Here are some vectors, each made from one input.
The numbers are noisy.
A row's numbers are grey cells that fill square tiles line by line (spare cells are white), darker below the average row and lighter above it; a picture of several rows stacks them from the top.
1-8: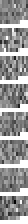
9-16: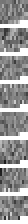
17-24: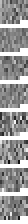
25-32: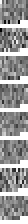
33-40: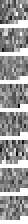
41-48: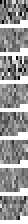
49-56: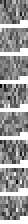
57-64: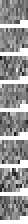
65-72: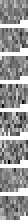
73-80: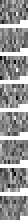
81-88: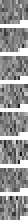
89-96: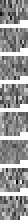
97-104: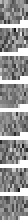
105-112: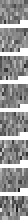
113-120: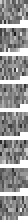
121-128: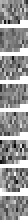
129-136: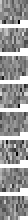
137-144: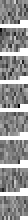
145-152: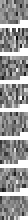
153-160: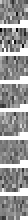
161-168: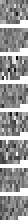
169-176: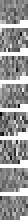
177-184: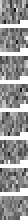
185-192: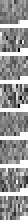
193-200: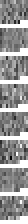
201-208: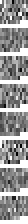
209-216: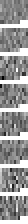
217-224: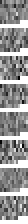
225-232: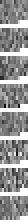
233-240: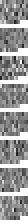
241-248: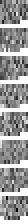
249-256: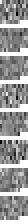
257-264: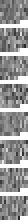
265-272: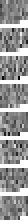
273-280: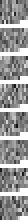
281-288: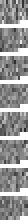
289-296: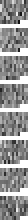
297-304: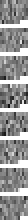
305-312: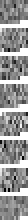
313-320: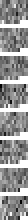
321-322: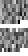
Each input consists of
either a point on an 18-point circle and a true/false value, or a node of a 10-node tree.
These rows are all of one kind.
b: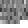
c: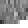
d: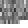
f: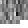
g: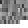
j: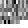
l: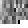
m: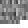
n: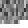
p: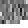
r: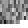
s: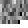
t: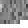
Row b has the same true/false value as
l and s.
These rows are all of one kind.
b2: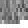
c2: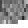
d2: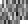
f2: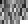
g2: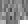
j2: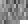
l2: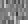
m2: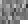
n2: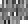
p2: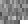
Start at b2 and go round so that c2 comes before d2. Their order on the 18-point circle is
b2, g2, c2, j2, n2, m2, d2, p2, f2, l2.
